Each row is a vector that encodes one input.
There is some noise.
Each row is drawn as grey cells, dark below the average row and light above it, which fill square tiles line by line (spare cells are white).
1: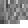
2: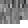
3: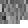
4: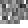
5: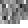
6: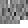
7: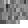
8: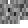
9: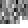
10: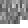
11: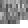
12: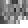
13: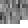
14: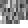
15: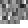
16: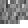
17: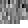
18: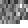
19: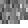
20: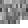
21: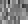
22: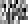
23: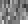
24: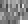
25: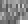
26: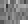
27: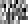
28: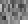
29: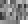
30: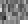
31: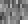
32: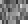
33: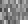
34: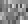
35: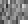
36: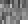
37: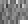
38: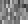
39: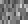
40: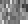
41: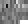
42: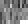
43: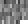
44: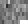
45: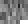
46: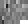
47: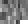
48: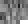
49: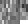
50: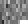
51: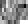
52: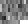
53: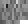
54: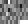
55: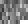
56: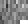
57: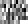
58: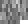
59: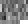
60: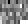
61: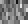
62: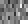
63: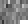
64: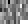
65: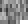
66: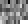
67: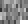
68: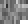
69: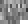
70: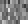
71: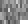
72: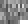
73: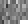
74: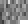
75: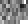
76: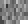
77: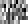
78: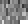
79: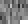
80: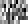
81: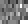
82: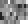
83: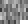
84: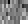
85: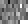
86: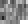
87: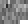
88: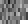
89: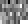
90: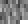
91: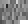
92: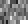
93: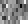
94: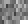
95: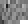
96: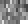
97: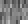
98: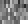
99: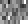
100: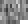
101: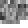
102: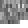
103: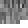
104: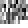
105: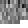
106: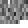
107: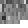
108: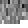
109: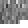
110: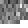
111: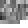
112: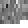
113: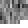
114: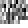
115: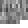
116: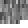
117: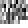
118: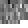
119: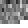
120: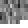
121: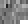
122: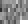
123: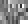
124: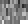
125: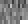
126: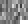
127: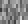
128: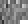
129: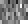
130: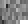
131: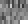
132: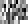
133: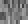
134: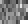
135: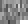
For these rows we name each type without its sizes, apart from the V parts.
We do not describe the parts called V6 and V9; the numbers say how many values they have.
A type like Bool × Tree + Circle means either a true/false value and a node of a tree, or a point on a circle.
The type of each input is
(Bool × V9 + V6) × Label + Unit.
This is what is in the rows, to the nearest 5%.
About 5% of them hold a fixed value. The rest hold a label, together with either a true/false value and a value of V9, or a value of V6.
